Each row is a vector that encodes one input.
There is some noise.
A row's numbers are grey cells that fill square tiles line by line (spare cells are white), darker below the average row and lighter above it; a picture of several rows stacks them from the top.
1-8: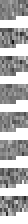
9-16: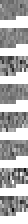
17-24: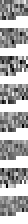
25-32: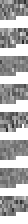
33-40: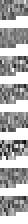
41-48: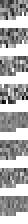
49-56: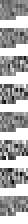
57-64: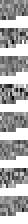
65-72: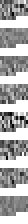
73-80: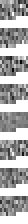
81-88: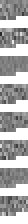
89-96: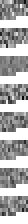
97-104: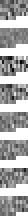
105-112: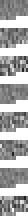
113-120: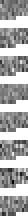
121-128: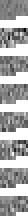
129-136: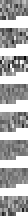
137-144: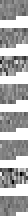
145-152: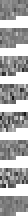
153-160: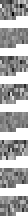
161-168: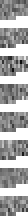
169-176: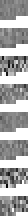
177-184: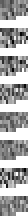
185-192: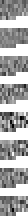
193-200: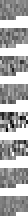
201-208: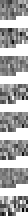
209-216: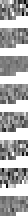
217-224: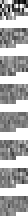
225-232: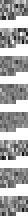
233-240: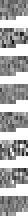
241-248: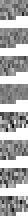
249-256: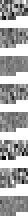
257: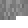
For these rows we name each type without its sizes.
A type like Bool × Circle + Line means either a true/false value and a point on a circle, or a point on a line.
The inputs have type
Bool × Bool × Bool × Bool × Line.
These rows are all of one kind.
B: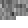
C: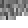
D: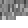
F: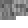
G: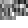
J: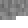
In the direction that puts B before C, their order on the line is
D, B, J, G, F, C.
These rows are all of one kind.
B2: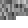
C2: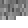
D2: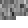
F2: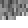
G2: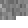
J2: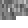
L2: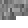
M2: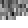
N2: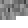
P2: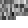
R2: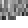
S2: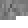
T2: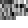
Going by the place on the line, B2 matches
C2, G2 and M2.
